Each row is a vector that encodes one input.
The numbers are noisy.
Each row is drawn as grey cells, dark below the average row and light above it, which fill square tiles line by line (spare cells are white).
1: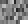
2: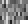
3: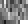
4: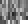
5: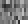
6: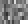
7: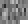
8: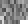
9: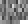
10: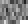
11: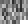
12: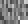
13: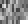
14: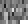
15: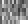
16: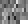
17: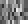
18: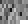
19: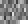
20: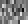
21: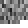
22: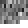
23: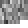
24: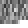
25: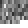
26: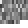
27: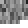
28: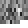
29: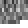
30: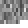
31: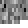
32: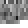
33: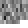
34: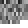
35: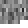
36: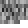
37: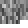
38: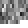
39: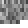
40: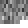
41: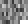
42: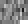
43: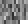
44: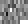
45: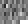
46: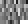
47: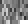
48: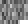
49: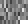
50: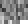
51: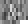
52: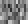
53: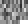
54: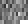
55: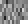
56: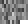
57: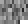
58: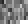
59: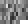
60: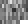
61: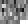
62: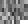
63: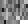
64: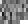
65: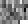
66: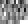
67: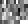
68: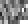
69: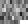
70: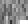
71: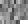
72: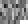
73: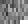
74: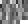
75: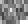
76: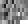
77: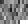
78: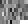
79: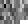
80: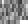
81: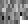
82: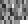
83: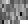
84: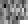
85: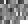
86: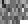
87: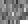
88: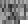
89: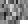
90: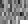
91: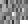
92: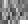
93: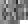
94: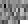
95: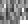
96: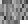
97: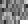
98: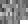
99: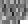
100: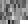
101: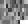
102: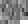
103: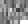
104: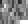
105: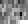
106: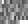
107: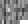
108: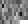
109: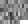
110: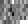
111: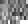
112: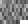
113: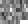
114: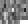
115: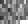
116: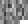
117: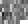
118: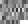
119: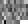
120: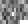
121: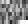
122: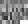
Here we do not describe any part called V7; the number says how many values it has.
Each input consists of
a true/false value, together with either a node of an 8-node tree, or a value of V7.
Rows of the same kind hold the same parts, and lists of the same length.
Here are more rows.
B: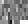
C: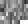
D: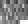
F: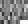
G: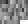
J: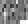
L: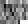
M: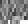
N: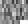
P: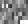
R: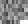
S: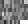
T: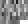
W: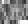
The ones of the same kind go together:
B, J, L, M, S, W
C, D, F, G, N, P, R, T

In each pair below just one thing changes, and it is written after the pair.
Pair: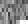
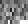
the value of V7
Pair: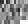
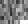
the true/false value
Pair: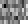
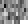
the true/false value
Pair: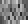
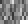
the value of V7
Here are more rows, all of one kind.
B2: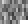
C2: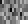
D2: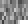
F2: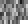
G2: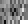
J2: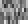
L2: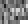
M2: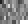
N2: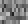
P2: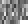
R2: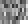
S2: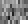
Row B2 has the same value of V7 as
D2 and P2.
